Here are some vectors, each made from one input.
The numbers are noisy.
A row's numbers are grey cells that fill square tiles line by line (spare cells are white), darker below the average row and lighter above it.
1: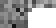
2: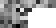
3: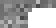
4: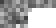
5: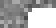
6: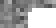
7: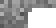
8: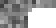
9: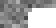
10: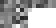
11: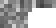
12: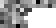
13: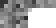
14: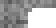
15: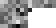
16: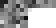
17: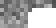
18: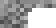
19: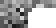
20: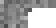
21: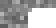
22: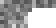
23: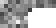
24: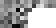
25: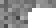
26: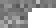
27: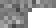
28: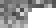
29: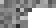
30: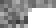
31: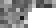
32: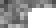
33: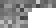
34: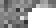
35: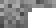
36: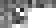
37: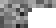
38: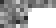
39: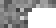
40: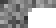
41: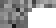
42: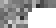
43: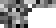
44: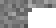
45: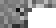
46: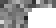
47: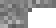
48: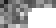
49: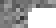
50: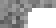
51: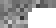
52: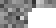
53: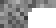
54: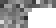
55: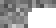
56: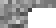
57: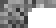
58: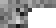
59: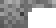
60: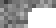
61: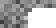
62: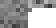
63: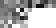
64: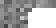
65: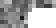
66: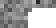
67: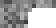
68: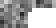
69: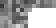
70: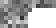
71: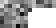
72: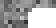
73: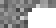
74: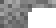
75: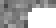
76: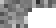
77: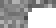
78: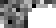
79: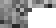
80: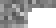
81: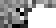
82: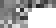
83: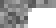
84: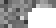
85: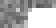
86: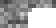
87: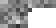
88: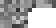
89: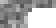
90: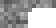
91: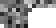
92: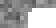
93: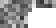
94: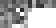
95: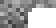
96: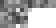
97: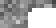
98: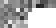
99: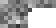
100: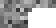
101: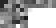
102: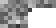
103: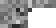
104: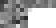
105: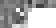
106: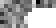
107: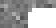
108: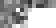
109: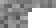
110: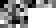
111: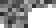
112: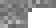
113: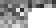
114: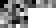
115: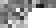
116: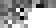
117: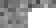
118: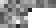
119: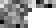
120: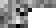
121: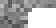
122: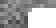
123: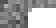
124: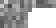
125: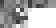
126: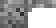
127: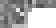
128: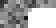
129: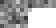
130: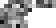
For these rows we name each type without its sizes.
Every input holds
a list of points on a line.
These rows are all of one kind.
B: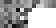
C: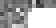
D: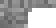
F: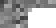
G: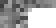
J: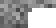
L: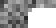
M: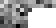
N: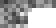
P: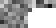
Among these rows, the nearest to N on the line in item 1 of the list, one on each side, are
B and D.
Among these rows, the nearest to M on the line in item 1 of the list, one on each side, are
D and L.
